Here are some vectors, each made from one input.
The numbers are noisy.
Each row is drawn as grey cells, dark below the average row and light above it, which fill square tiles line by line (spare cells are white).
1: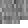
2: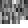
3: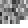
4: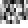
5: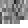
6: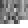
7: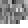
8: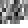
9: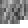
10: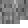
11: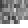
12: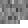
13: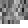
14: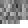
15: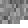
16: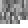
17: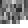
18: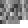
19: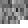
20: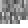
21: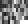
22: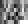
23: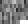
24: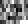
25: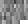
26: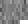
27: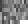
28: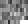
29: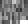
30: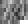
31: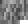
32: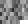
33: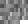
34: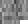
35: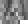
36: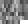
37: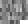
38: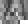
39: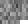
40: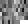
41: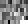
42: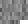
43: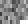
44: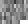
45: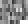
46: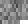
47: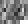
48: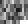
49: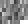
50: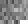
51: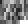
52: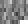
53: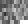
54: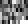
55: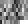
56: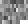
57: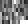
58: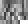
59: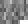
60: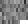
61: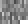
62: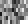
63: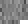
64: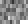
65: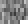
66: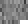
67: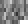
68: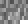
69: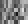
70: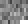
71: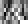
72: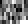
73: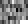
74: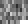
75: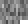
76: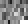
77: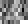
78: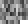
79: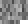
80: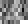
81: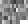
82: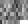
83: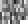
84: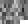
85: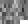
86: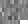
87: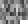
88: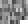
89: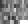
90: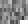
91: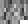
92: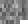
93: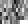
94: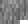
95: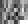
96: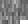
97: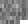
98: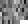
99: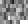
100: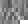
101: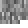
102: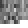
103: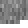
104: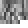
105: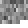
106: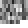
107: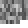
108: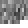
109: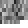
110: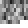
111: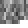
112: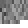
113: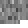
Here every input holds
a point on a 10-point line.
